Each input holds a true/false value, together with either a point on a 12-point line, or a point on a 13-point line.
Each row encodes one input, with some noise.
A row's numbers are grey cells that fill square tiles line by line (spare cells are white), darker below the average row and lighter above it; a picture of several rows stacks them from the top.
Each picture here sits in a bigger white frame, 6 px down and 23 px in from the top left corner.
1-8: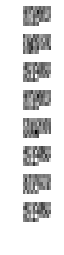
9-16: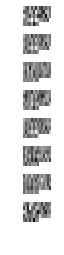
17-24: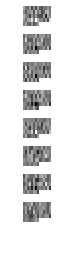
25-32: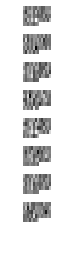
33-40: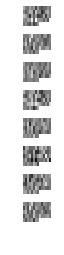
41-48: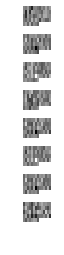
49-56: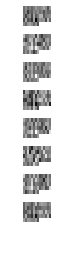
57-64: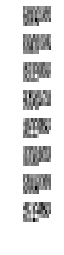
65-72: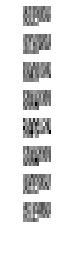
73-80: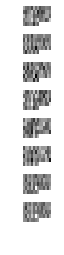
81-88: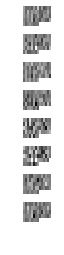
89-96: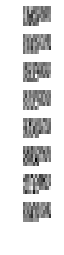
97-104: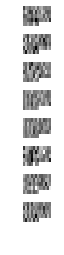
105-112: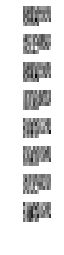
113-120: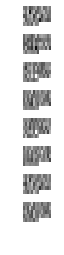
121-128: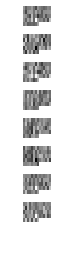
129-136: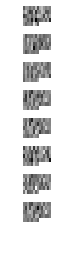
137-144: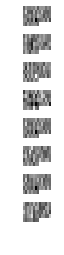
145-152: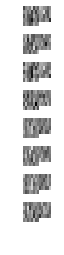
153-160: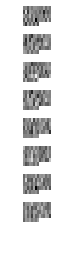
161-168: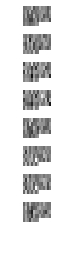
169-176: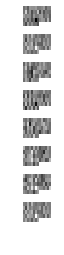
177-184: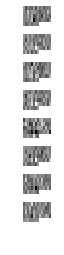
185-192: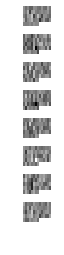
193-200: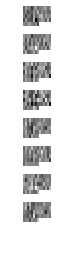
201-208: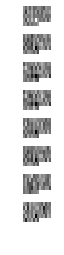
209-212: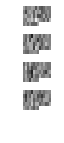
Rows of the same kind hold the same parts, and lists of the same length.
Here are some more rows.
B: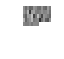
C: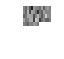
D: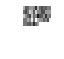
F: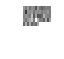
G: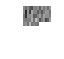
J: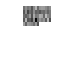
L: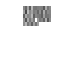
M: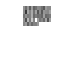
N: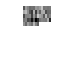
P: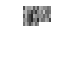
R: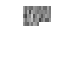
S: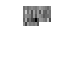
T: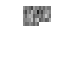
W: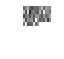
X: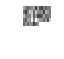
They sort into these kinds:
B, C, G, J, N, R, S, T
D, F, L, M, P, W, X

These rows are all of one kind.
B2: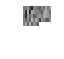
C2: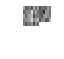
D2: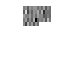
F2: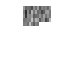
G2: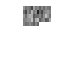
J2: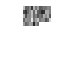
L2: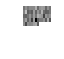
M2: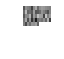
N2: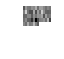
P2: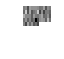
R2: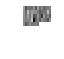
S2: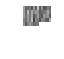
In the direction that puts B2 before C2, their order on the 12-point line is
B2, F2, J2, G2, M2, C2, L2, D2, N2, P2, S2, R2.
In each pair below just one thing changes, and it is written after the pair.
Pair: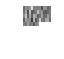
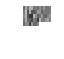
the place on the 13-point line
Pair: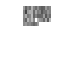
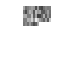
the place on the 13-point line
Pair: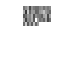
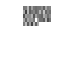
the place on the 13-point line
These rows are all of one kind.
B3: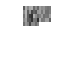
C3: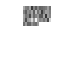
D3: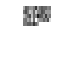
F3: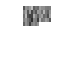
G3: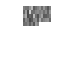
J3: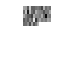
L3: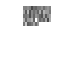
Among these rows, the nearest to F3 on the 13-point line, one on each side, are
B3 and D3.
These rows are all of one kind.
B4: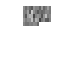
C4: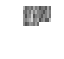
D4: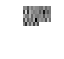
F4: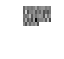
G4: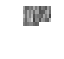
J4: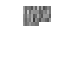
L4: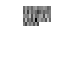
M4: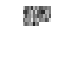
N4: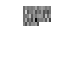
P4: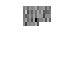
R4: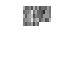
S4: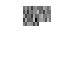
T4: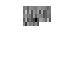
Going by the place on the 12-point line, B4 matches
D4, F4, N4 and R4.
